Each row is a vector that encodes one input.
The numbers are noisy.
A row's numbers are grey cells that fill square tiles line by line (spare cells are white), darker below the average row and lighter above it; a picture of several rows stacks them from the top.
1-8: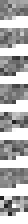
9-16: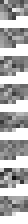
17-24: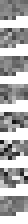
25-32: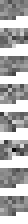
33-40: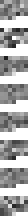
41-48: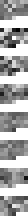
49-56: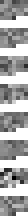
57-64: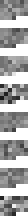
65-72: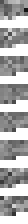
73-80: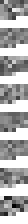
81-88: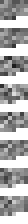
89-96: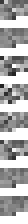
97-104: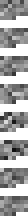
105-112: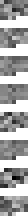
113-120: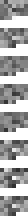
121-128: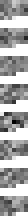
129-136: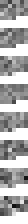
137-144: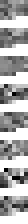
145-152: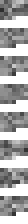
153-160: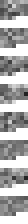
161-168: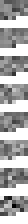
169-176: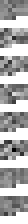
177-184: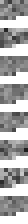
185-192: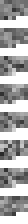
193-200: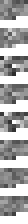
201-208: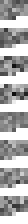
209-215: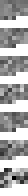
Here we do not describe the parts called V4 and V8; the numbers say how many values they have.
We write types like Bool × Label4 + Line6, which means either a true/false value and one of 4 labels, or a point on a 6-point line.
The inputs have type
List3(Line5) + V4 × V8.
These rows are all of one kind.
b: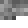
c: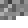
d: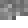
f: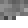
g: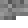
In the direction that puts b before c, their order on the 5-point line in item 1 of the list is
d, f, b, c, g.
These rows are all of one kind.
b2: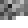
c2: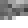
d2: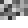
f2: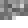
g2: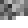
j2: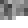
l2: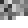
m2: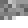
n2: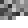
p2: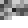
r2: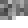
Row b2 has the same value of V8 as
f2, g2, j2 and l2.
